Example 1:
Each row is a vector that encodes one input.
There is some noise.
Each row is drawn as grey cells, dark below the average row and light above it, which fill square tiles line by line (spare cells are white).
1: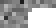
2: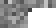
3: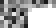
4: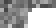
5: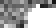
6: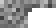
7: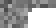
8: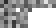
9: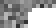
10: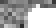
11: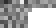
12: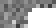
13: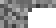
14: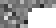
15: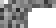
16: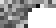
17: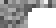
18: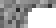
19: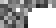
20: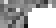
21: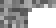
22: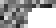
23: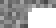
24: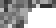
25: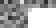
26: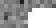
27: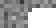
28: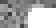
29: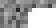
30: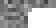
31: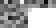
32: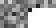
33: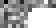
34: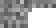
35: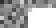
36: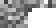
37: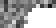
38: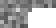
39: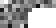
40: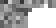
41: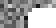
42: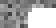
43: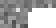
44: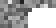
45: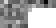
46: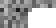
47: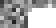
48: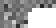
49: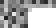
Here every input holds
a point on a 5-point line.
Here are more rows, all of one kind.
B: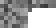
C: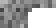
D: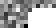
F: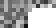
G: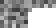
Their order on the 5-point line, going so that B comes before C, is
F, D, B, G, C.
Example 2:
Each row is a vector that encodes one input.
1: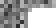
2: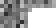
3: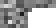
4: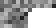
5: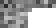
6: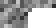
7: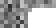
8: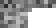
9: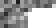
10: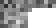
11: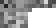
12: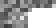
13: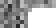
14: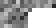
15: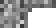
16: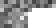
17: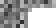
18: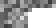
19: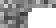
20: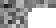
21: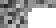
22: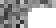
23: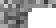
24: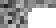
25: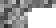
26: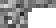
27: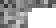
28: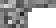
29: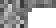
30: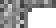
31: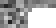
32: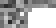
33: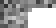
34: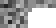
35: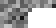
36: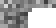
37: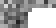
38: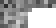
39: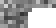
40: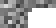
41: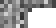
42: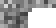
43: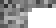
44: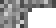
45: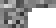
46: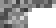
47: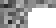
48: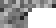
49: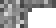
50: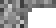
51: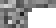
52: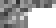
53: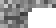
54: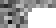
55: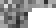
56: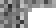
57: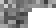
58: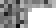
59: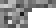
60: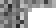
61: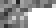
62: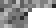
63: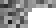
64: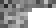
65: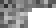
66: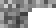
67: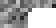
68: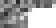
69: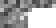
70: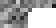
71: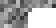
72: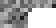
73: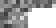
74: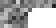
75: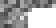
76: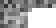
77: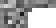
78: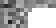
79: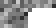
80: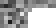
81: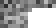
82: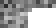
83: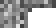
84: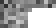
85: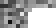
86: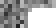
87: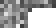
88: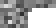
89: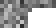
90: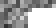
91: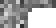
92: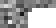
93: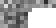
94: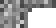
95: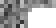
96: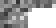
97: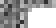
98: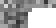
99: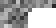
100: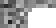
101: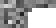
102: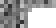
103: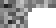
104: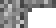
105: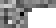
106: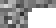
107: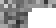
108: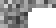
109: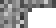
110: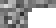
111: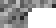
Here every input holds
three true/false values.
